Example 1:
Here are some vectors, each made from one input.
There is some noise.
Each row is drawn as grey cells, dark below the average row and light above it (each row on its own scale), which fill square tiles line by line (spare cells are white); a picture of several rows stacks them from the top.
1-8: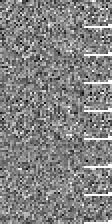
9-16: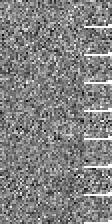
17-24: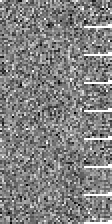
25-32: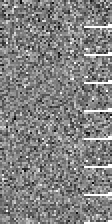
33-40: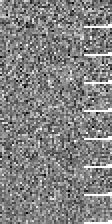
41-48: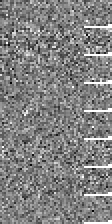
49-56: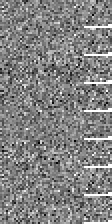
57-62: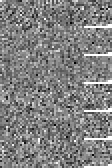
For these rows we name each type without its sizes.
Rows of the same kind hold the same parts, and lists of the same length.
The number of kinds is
2.
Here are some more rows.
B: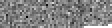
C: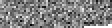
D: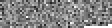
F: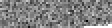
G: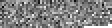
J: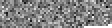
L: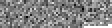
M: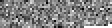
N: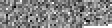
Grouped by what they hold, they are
B, F, G, L, M
C, D, J, N

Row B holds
a label and a node of a tree.
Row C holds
a label.
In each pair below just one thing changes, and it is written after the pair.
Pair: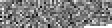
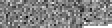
the node of the tree
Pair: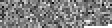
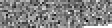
the node of the tree
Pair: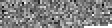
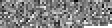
the node of the tree
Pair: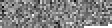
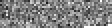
the node of the tree
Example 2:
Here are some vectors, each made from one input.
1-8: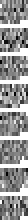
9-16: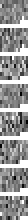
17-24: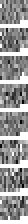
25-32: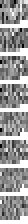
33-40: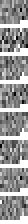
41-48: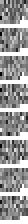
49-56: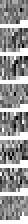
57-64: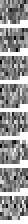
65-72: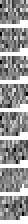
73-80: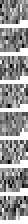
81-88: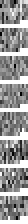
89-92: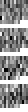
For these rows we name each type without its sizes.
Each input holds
a point on a circle, together with either a fixed value, or four true/false values.
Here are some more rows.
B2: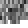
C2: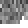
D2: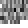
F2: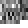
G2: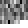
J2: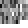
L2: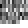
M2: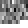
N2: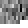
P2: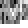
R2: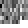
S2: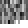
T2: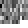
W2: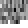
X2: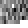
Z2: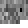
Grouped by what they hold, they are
B2, C2, D2, F2, G2, M2, N2, S2, W2, X2, Z2
J2, L2, P2, R2, T2

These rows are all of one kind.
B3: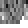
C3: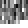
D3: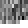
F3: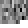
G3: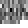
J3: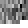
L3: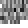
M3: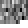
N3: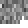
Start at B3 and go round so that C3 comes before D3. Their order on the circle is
B3, C3, D3, G3, J3, N3, L3, F3, M3.
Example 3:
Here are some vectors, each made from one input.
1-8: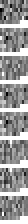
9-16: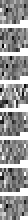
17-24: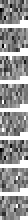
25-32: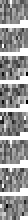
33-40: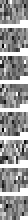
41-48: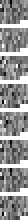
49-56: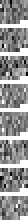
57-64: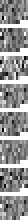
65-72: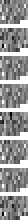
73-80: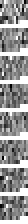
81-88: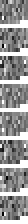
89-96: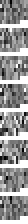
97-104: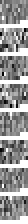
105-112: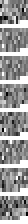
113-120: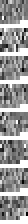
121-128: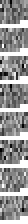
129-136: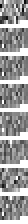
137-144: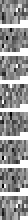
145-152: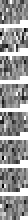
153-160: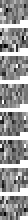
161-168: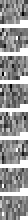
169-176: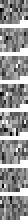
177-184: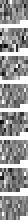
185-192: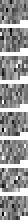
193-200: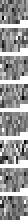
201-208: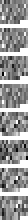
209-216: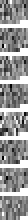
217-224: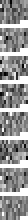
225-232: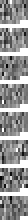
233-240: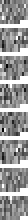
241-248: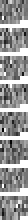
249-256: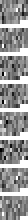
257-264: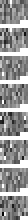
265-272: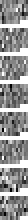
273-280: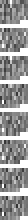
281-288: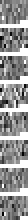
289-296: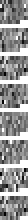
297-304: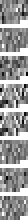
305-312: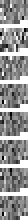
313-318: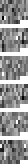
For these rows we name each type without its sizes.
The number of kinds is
2.
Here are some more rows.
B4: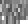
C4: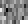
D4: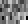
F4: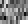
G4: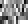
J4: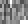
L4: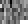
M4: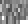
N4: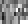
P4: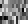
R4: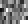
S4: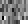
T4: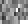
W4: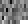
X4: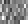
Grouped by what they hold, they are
B4, C4, D4, J4, L4, M4, R4, S4, W4, X4
F4, G4, N4, P4, T4

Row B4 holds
four true/false values.
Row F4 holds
a point on a circle.
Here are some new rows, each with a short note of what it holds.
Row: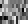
a point on a circle
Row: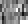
a point on a circle
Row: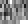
four true/false values
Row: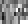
a point on a circle
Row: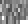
four true/false values
